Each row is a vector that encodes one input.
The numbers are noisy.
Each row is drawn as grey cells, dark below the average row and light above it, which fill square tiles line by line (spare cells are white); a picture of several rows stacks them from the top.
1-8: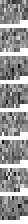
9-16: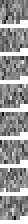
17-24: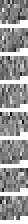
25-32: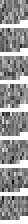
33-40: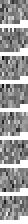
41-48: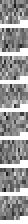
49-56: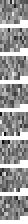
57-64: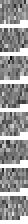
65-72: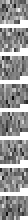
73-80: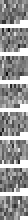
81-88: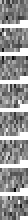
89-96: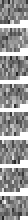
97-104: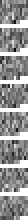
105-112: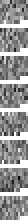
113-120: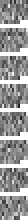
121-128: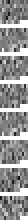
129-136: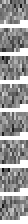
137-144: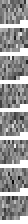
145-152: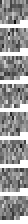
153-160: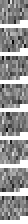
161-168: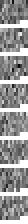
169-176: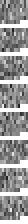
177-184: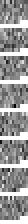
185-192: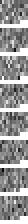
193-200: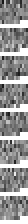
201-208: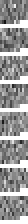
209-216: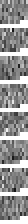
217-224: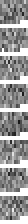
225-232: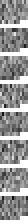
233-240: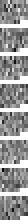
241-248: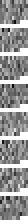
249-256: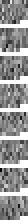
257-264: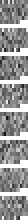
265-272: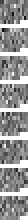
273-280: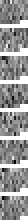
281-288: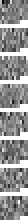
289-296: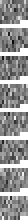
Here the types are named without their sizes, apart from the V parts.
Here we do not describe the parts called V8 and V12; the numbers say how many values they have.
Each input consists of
a label, together with either a node of a tree and a value of V8, or a true/false value and a value of V12.
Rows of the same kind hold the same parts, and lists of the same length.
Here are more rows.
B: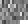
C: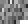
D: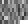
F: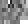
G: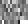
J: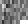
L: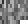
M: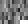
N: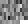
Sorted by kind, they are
B, C, J, L, M, N
D, F, G

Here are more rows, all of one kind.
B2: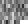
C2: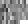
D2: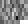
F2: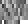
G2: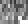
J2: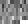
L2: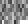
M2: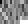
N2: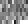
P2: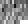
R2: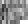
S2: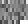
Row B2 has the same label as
F2, L2 and N2.
